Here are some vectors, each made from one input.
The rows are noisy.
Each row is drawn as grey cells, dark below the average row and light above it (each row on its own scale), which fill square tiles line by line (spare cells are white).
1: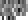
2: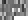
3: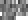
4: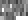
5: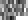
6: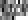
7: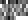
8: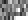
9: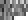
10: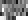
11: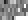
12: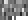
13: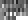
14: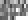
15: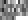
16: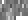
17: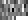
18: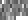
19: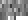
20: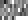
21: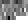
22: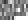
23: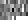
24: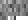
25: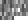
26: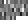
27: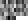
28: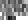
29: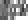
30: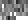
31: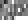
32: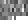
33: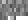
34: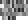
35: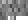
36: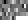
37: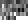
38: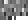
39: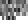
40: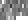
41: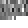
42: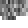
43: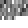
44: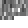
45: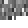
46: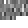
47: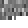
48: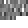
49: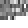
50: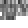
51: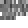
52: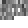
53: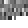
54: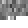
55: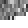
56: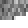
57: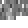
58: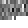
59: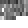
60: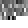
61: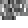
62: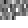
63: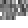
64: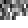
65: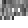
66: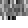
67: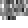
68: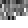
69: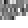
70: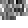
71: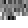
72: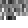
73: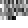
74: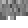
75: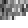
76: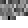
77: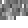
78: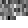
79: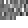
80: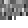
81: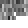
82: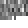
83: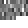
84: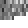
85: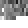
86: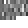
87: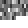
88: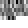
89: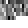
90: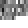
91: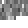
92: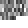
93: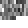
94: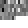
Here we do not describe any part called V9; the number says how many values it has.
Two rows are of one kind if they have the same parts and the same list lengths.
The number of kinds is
2.
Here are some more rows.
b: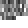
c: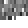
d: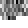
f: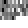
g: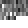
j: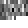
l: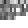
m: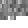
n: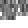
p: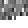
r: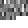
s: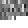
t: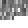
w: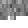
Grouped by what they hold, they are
b, d, f, g, l, n, t
c, j, m, p, r, s, w

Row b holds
a true/false value and a value of V9.
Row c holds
a point on a 5-point line.
